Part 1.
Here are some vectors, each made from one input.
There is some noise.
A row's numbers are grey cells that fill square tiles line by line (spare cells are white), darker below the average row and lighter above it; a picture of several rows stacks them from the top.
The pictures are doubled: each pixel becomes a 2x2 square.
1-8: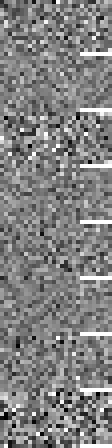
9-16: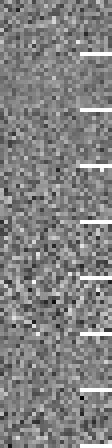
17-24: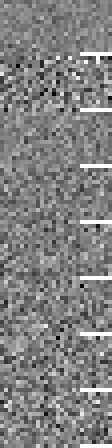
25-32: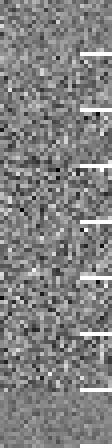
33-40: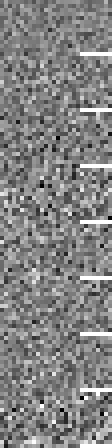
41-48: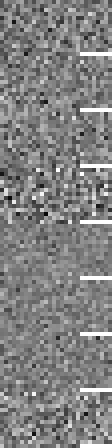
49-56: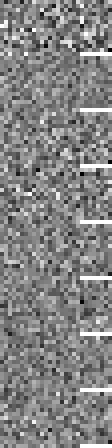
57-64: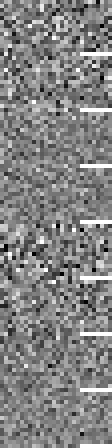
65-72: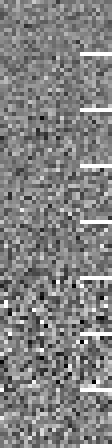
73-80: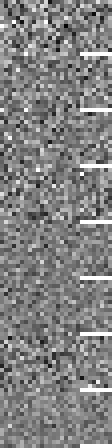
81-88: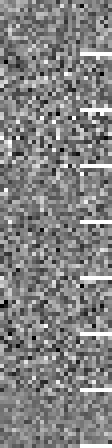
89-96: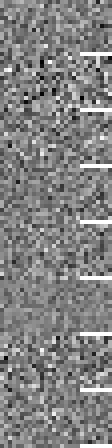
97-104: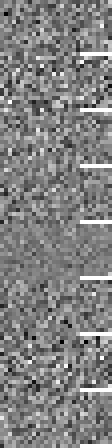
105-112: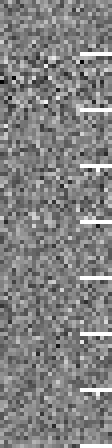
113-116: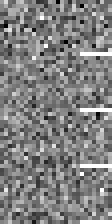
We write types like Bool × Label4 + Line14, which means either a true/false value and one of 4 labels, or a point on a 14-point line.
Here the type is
Label5 × (Tree10 + Unit).
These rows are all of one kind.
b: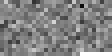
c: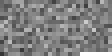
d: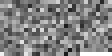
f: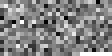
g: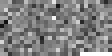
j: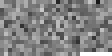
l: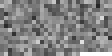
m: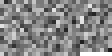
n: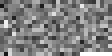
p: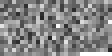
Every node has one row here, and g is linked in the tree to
f and l.
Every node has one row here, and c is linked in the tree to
b, l and p.
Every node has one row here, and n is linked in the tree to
b and j.
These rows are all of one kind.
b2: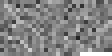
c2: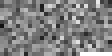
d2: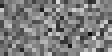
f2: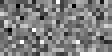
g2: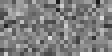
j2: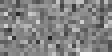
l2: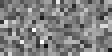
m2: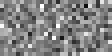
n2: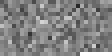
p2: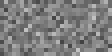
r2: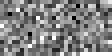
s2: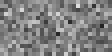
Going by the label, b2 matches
g2 and p2.
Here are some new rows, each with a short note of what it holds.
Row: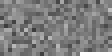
one of 5 labels
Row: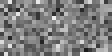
one of 5 labels and a node of a 10-node tree
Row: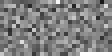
one of 5 labels and a node of a 10-node tree
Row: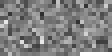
one of 5 labels
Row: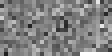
one of 5 labels
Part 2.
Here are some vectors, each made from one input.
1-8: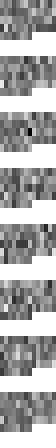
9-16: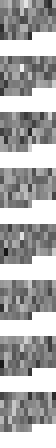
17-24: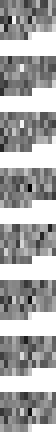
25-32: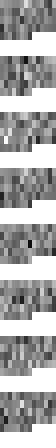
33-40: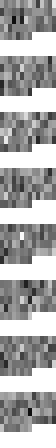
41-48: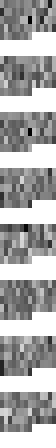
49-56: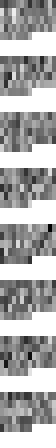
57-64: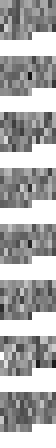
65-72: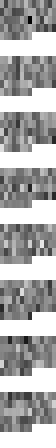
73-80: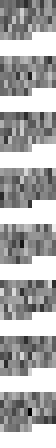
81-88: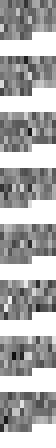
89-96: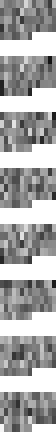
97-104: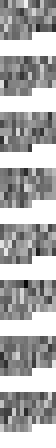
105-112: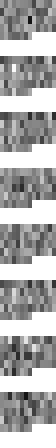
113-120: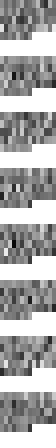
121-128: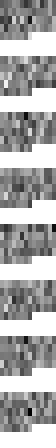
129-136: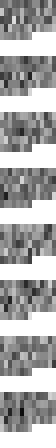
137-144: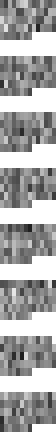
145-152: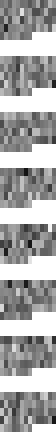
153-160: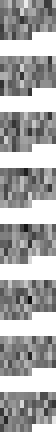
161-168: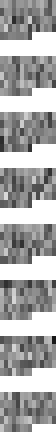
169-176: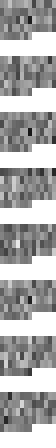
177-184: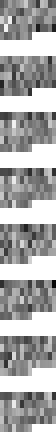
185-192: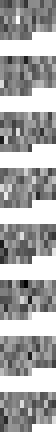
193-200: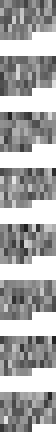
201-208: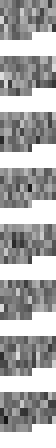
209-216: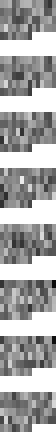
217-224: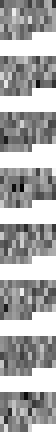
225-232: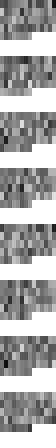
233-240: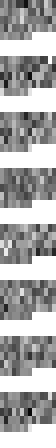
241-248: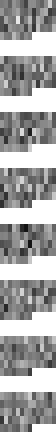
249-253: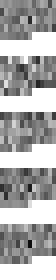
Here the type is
Bool × Tree9.
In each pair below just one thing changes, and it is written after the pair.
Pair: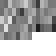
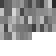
the true/false value
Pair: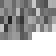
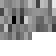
the true/false value
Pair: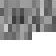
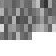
the true/false value
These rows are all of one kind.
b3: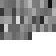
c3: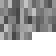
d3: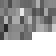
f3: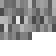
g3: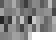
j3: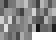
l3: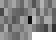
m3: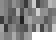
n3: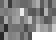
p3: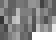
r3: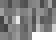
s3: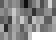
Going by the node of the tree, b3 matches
f3, p3 and r3.
